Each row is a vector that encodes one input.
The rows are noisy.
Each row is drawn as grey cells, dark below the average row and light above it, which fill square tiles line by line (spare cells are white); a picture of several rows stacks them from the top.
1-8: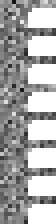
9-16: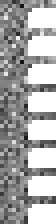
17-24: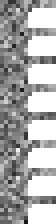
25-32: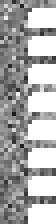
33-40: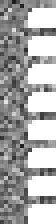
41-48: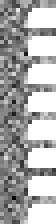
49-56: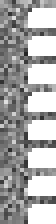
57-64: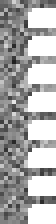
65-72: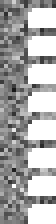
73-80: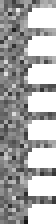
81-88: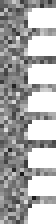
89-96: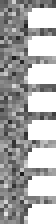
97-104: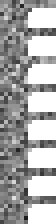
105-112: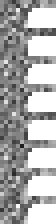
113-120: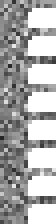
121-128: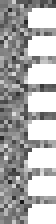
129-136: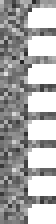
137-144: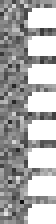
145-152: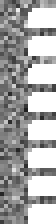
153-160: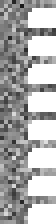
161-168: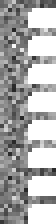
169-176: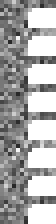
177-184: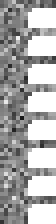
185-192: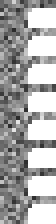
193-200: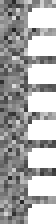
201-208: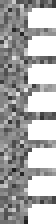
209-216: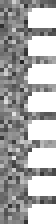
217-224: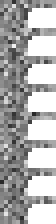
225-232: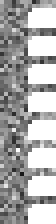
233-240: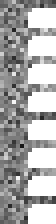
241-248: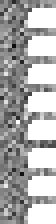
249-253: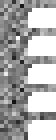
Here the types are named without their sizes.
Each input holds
either a label, a point on each of two lines and a true/false value, or a node of each of three trees.
